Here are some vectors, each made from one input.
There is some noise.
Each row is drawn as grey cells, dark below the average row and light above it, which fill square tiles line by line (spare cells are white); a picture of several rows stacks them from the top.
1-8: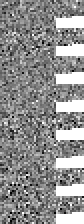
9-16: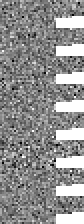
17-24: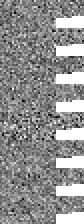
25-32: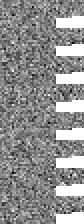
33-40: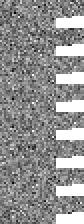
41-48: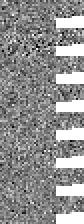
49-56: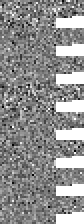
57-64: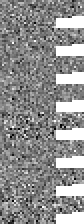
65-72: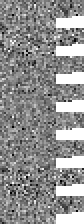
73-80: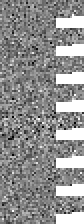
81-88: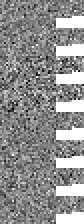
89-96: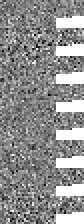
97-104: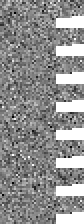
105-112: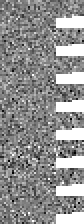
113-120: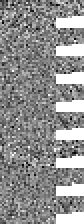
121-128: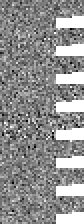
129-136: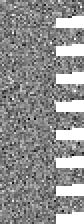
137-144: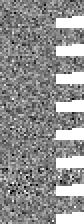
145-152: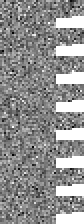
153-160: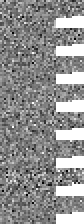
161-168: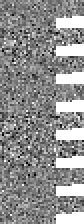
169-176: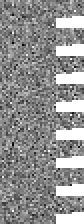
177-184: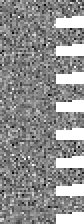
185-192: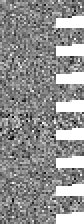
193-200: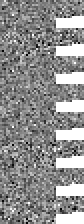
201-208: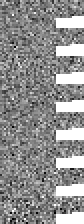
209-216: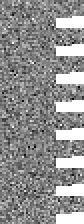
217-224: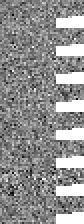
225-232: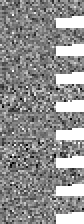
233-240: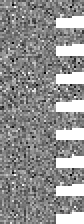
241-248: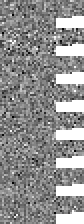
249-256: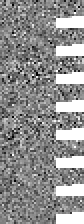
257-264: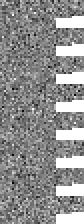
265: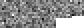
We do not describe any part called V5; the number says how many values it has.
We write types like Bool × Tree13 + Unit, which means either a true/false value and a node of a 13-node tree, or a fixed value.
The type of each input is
Line8 × (List2(Line6) + Tree11) + V5 × V5 × V5.
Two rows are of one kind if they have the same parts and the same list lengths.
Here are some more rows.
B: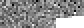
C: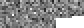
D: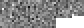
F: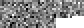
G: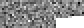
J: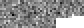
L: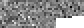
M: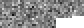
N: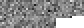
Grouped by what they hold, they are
B, L
C, G
D, J
F
M, N

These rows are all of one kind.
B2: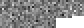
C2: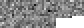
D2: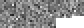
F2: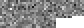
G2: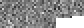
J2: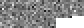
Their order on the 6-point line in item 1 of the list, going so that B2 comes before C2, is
D2, B2, J2, F2, C2, G2.
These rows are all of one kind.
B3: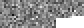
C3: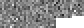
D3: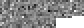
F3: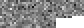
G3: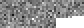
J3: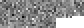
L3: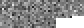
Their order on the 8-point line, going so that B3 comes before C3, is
B3, G3, J3, C3, L3, F3, D3.
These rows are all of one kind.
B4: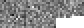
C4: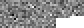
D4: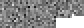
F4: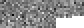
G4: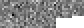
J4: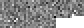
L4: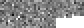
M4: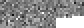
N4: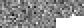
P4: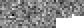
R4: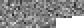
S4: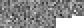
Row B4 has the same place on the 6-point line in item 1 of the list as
C4, D4 and J4.
